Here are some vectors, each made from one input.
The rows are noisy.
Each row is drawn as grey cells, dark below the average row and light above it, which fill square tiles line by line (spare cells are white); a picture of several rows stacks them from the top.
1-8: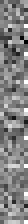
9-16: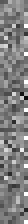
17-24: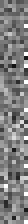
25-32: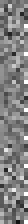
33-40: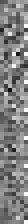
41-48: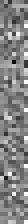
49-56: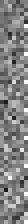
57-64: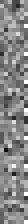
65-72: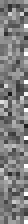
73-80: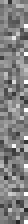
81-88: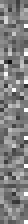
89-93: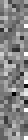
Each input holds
one of 9 labels and four true/false values.
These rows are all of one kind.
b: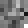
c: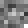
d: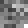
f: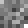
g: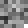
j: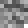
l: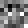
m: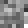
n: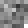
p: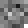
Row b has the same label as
c, l and p.
